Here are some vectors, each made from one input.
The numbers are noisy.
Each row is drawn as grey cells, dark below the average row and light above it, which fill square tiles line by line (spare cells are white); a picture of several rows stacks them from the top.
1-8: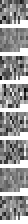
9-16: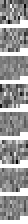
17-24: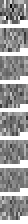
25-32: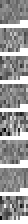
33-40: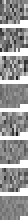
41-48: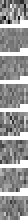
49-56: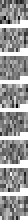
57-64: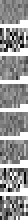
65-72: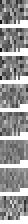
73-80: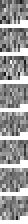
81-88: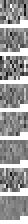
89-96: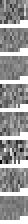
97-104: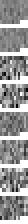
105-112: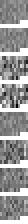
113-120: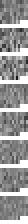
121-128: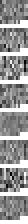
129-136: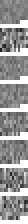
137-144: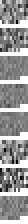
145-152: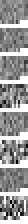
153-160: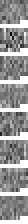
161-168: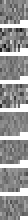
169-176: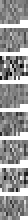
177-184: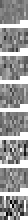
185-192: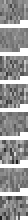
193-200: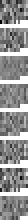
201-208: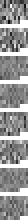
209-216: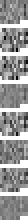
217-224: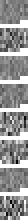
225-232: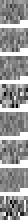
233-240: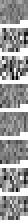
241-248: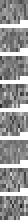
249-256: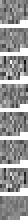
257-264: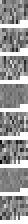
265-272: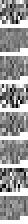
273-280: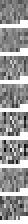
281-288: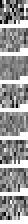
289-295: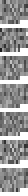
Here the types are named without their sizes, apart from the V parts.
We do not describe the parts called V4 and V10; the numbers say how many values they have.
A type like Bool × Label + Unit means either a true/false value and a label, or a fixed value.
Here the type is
(Line + V10) × Tree × V4.
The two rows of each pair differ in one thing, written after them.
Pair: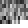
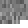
the place on the line
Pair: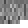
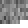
the place on the line
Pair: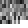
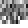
the place on the line
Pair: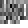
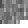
the value of V4
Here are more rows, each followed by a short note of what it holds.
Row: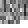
a node of a tree, a value of V4 and a value of V10
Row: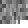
a node of a tree, a value of V4 and a value of V10
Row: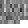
a node of a tree, a value of V4 and a value of V10
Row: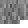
a point on a line, a node of a tree and a value of V4
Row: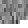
a point on a line, a node of a tree and a value of V4
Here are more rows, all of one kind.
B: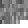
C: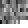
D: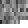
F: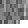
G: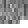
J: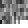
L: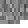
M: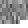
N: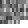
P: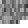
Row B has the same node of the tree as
F, L and N.
